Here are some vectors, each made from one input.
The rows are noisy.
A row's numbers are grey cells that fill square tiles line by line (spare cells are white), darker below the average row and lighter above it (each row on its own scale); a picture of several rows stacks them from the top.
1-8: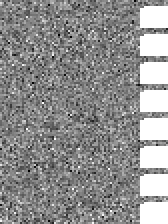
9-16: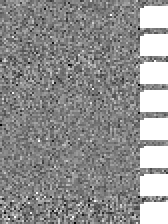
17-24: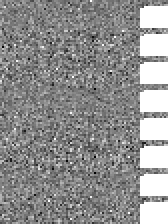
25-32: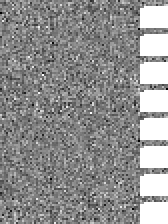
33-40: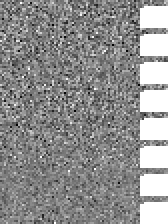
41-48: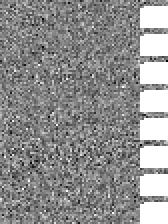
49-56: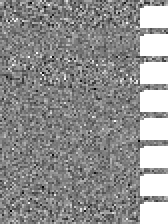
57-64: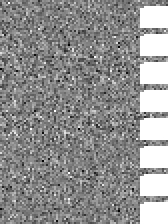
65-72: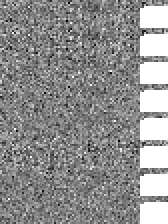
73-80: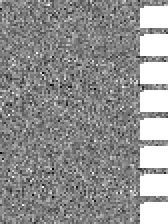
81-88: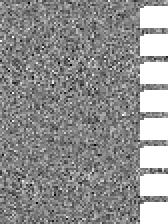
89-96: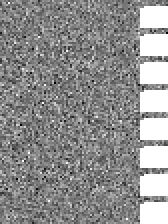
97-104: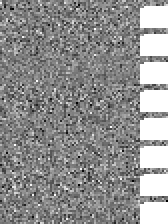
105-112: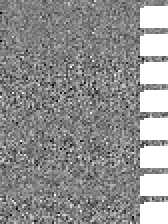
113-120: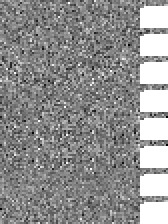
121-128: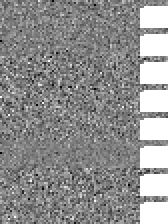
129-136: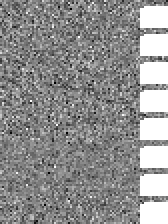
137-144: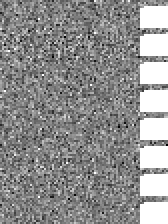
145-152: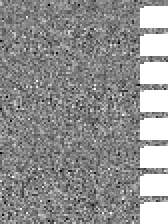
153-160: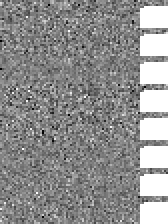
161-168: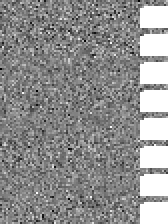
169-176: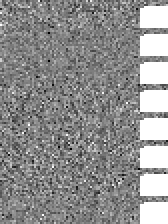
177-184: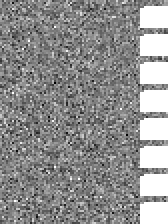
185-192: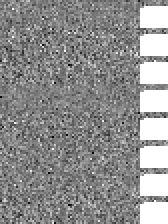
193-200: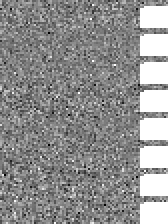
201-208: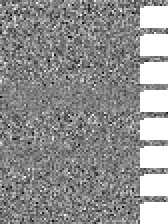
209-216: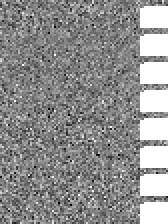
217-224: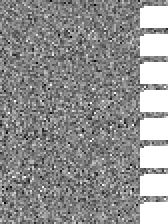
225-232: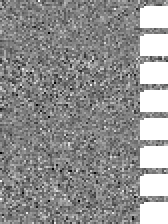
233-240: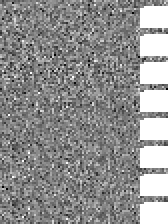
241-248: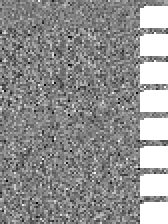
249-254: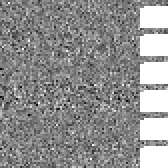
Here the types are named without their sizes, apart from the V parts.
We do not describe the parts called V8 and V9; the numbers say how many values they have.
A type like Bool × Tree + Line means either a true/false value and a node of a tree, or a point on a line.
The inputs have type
(Bool × Circle + Unit) × V8 × V9 + Label.
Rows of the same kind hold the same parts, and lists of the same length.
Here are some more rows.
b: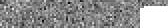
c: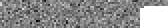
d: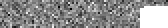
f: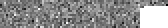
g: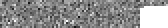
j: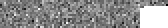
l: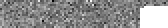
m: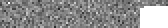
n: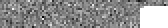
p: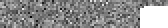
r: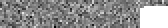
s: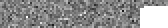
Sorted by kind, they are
b
c, g, l, n, p, s
d, f, j, m, r

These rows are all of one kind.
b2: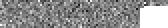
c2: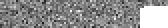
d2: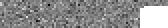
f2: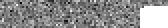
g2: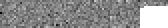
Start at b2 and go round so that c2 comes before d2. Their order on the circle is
b2, f2, c2, g2, d2.
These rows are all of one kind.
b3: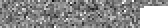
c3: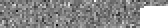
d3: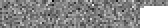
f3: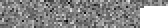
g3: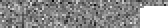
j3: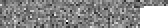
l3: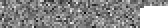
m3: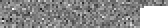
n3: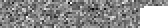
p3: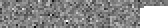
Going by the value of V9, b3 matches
m3 and n3.
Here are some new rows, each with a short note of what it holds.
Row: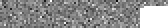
a point on a circle, a true/false value, a value of V8 and a value of V9
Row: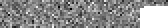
a label
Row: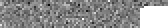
a point on a circle, a true/false value, a value of V8 and a value of V9
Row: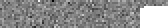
a point on a circle, a true/false value, a value of V8 and a value of V9
